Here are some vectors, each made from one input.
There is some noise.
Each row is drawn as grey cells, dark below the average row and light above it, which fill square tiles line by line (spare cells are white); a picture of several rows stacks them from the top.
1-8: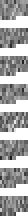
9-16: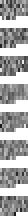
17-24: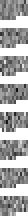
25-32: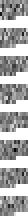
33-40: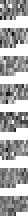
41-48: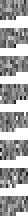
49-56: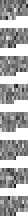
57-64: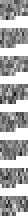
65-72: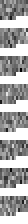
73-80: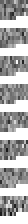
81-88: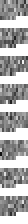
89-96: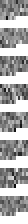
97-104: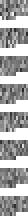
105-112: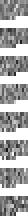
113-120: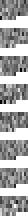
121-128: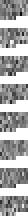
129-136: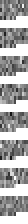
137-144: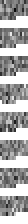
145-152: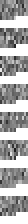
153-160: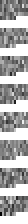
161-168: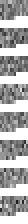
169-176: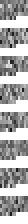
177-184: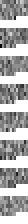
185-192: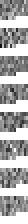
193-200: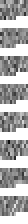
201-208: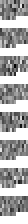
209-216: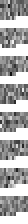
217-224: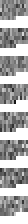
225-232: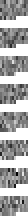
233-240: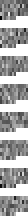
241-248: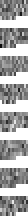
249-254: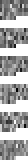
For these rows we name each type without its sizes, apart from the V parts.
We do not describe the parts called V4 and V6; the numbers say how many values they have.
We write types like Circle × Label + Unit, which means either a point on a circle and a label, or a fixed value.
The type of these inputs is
Bool × Line × (Tree + V4) × V6.
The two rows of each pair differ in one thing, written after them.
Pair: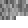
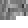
the place on the line
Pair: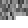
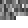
the true/false value
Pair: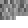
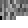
the true/false value
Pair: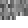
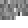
the value of V4
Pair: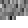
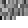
the value of V6
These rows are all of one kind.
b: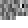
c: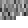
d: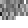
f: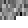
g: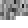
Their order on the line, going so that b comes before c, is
g, b, c, d, f.
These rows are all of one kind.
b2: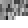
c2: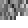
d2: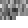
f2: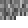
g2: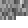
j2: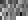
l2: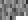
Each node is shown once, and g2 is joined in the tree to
f2 and l2.
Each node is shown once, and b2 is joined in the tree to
c2 and l2.
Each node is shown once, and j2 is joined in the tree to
d2.
